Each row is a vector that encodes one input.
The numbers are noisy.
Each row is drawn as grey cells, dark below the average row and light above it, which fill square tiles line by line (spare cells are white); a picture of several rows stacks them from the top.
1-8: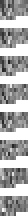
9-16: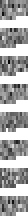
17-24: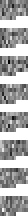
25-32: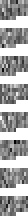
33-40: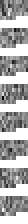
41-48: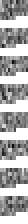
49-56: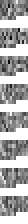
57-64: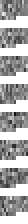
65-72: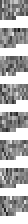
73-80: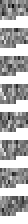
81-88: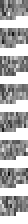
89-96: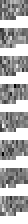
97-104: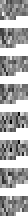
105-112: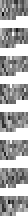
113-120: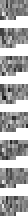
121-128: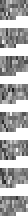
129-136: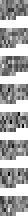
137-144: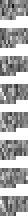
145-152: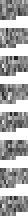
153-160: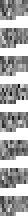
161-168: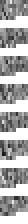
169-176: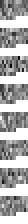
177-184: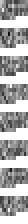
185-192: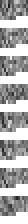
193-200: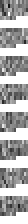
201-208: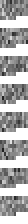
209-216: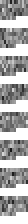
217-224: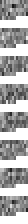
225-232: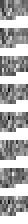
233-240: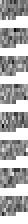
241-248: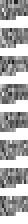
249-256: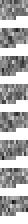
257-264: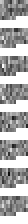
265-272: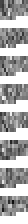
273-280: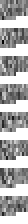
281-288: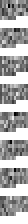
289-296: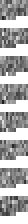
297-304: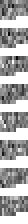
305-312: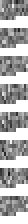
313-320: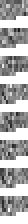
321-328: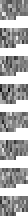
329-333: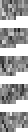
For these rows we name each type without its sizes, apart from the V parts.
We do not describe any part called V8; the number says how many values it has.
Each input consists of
either a point on a line and a value of V8, or a list of points on a circle.
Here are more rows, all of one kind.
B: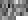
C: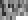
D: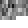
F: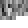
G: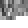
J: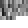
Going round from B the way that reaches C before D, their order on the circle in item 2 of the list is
B, F, C, J, G, D.
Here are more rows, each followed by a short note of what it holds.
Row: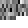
the empty list
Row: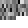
the empty list
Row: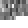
a point on a line and a value of V8
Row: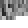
a list of two items
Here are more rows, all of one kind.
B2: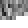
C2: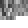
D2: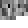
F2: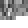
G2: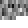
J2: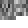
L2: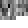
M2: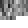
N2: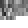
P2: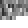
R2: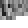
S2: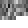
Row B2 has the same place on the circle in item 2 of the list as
D2, G2 and P2.
